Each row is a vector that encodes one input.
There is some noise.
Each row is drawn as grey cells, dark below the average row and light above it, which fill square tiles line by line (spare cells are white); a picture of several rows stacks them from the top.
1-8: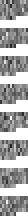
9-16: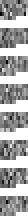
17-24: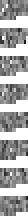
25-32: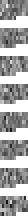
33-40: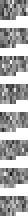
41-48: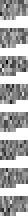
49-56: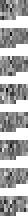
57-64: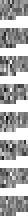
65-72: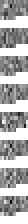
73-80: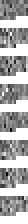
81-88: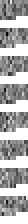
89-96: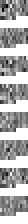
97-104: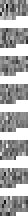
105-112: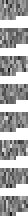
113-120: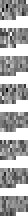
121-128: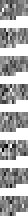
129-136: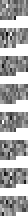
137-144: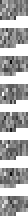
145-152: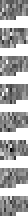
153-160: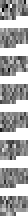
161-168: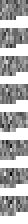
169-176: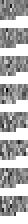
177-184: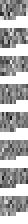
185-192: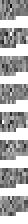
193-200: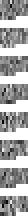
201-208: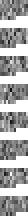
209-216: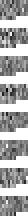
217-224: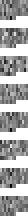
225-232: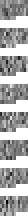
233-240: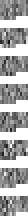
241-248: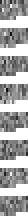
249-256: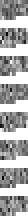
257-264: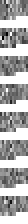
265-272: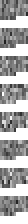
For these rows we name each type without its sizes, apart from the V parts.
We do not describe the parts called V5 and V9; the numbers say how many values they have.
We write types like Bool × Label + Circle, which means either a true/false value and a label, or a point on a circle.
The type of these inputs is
(Bool × V9 + Line) × Line × V5.
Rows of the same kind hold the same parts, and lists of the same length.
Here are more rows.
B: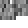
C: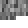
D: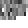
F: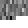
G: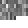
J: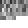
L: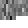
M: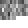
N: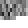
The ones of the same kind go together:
B, C, F, G, L
D, J, M, N

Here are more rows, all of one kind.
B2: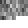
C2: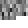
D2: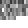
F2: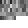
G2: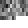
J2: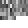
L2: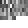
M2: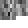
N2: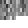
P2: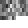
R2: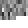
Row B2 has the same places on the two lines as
F2, G2, N2 and P2.
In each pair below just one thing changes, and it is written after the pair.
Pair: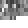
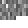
the place on the line
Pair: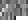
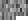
the value of V5
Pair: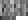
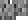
the value of V5
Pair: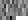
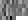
the value of V9
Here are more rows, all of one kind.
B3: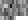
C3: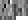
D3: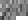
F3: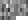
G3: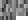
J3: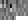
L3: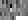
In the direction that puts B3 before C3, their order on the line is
L3, J3, B3, D3, G3, F3, C3.
